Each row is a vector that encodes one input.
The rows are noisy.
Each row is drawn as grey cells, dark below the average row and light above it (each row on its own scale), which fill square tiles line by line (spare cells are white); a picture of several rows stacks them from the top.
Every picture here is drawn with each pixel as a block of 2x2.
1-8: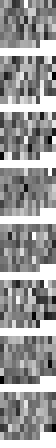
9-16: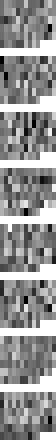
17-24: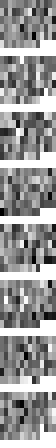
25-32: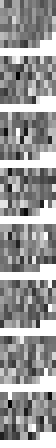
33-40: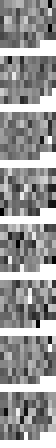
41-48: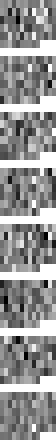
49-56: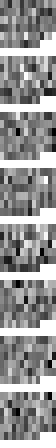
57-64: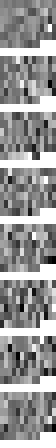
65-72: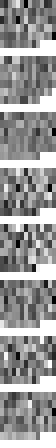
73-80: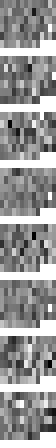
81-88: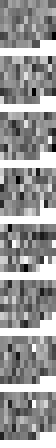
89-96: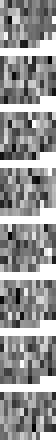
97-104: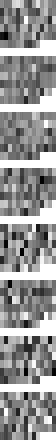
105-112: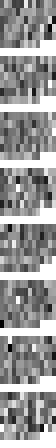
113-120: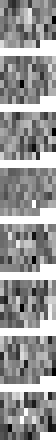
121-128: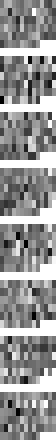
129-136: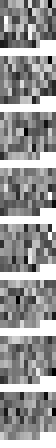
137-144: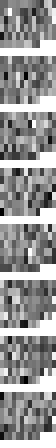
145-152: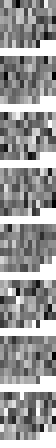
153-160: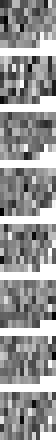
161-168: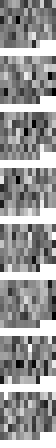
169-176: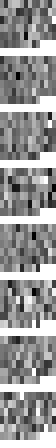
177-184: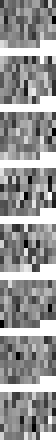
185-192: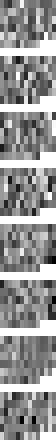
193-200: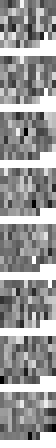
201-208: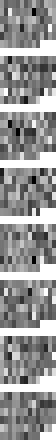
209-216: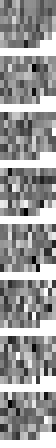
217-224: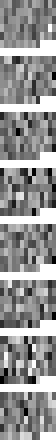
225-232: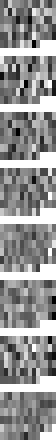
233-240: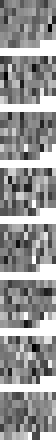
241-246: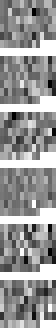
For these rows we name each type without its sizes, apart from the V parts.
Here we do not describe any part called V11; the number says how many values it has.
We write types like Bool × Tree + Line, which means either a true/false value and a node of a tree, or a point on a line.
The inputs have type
Bool × Bool × Bool × Bool × Bool × V11 + List(Line).
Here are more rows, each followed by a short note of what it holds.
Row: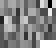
five true/false values and a value of V11
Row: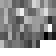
five true/false values and a value of V11
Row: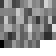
five true/false values and a value of V11
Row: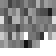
a list of one item
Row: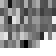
a list of one item
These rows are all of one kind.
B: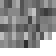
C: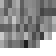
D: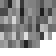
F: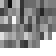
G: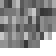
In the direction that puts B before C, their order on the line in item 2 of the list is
D, F, G, B, C.
